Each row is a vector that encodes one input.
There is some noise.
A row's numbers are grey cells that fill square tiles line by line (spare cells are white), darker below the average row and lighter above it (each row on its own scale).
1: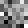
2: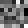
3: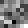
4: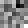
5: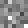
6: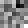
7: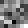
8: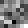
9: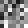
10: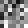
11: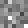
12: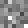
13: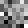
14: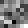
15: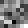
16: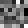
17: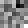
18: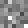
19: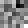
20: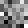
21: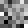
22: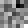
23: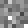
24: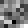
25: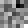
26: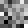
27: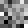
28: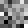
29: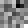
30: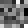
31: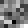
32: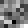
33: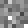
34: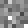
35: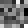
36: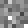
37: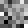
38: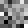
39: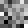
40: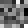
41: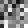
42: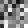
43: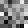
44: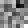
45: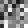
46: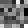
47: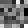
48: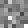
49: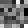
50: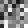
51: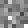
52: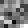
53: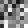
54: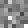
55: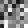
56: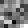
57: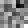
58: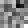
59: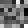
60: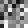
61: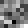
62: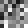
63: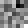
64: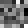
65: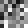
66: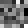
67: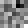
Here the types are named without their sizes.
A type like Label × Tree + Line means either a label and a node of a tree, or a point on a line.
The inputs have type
Label.
